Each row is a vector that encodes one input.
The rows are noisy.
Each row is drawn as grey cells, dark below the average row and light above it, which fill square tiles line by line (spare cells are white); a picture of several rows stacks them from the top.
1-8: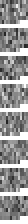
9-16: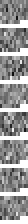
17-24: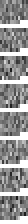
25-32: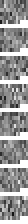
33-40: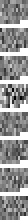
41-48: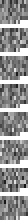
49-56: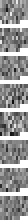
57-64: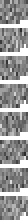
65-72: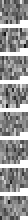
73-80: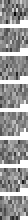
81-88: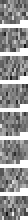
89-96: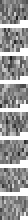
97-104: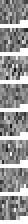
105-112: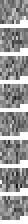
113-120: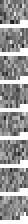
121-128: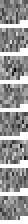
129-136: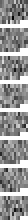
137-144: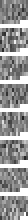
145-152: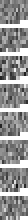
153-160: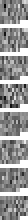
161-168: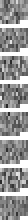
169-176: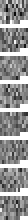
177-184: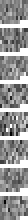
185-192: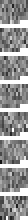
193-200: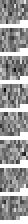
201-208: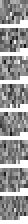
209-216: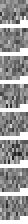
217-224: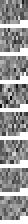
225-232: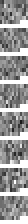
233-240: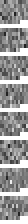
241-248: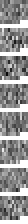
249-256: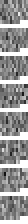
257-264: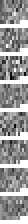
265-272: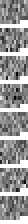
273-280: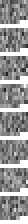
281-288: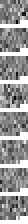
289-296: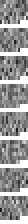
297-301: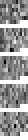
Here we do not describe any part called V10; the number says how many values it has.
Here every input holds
either a point on a 7-point line, or a point on a 13-point line, or a true/false value and a value of V10.
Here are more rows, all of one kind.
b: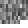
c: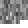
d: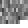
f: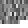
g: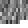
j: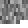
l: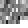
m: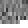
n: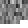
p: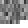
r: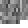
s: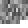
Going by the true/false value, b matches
f and m.
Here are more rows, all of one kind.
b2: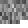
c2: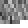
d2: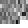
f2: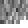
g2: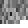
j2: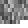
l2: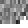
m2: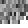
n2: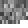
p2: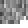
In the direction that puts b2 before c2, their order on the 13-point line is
l2, d2, b2, c2, j2, n2, m2, p2, g2, f2.
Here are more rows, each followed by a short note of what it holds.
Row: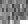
a true/false value and a value of V10
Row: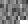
a true/false value and a value of V10
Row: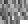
a point on a 13-point line
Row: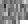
a point on a 7-point line
